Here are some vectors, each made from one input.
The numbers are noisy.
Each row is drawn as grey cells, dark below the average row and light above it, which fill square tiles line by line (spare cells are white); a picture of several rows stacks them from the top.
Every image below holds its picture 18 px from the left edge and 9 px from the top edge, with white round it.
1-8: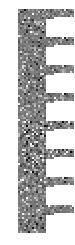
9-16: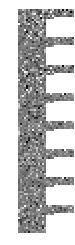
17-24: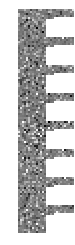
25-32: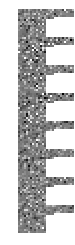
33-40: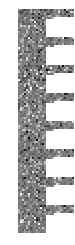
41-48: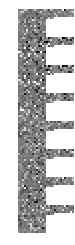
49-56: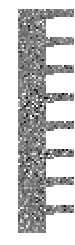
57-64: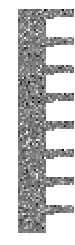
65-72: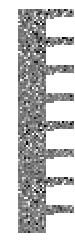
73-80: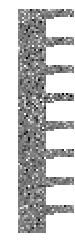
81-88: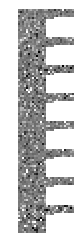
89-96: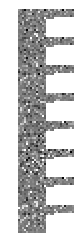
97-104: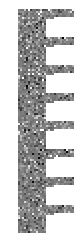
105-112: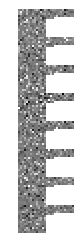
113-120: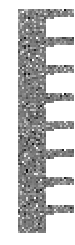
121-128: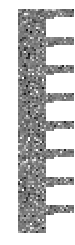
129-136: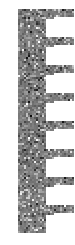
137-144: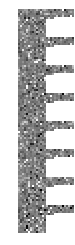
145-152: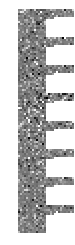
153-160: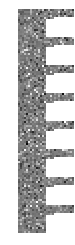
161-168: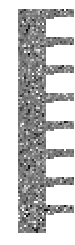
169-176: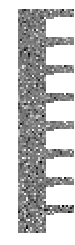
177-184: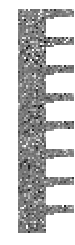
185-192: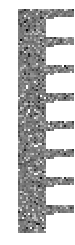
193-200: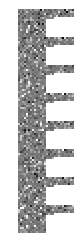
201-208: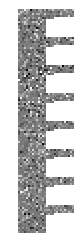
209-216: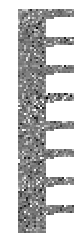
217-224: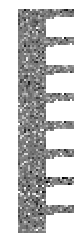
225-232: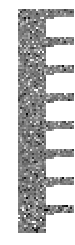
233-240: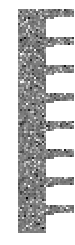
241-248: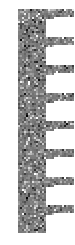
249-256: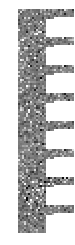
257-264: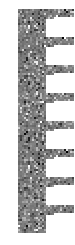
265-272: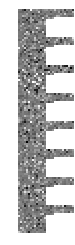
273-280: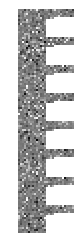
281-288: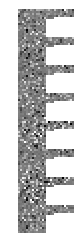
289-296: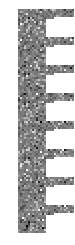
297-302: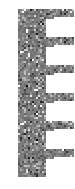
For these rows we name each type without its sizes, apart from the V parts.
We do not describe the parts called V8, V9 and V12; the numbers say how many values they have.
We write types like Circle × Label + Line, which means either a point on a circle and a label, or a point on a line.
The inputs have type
Bool × Line × ((Line + V9) × (Line + V12) + V8).
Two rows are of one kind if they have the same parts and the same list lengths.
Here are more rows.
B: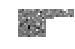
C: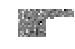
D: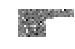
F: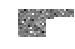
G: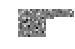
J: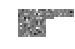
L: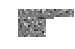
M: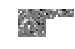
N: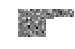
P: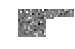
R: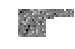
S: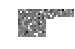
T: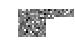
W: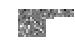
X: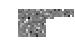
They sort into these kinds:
B
C, F, M, S, W, X
D, G, L, N, P
J, R
T

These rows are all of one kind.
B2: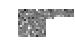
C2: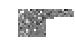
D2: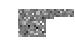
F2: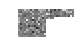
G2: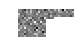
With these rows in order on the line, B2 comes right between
D2 and G2.
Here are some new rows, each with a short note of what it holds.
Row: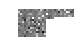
a point on each of two lines, a true/false value and a value of V9
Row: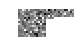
a point on a line, a true/false value and a value of V8
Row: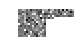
a point on a line, a true/false value and a value of V8
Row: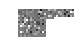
a point on a line, a true/false value, a value of V9 and a value of V12
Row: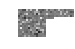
a point on each of two lines, a true/false value and a value of V9
